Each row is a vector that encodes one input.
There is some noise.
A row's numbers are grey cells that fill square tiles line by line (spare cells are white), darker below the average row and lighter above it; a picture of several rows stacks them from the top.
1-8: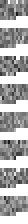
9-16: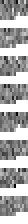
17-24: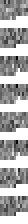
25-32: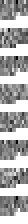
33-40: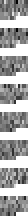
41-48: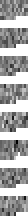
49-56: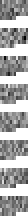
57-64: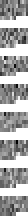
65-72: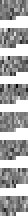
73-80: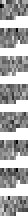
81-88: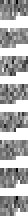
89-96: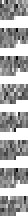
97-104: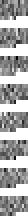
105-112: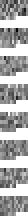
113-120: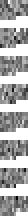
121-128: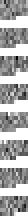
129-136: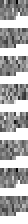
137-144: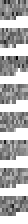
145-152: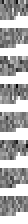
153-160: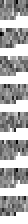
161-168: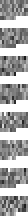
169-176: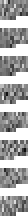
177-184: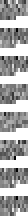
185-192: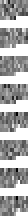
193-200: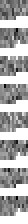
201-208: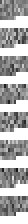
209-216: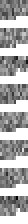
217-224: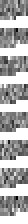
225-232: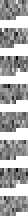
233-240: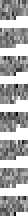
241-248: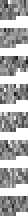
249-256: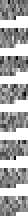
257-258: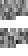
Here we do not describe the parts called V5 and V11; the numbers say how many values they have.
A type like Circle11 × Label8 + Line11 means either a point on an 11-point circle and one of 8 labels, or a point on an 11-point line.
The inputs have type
Line13 × Tree12 + V5 × V11.
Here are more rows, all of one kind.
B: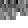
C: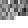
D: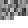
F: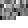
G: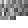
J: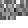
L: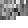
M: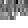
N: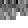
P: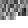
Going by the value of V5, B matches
M and N.
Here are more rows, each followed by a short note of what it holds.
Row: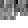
a value of V5 and a value of V11
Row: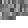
a point on a 13-point line and a node of a 12-node tree
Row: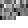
a value of V5 and a value of V11
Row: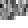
a value of V5 and a value of V11
